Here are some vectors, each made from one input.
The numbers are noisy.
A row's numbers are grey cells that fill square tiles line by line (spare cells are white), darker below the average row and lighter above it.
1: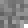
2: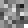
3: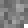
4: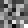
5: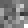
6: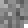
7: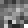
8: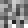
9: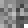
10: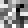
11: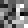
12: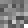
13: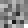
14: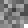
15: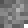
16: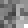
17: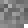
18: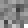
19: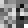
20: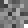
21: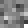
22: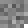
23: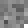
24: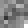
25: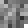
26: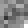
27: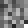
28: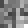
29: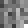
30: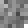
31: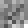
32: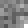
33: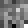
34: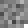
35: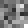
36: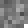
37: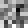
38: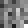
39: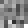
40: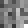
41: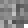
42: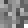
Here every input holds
a point on a 5-point circle and a point on a 6-point line.
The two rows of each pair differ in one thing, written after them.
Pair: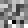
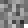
the place on the 5-point circle
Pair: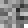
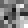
the place on the 5-point circle
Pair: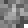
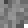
the place on the 6-point line
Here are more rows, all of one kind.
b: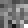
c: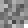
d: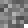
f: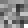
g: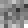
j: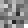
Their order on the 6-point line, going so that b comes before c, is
f, j, b, c, d, g.
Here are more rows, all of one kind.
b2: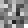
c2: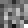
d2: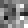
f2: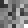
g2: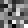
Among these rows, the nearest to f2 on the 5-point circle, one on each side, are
c2 and g2.
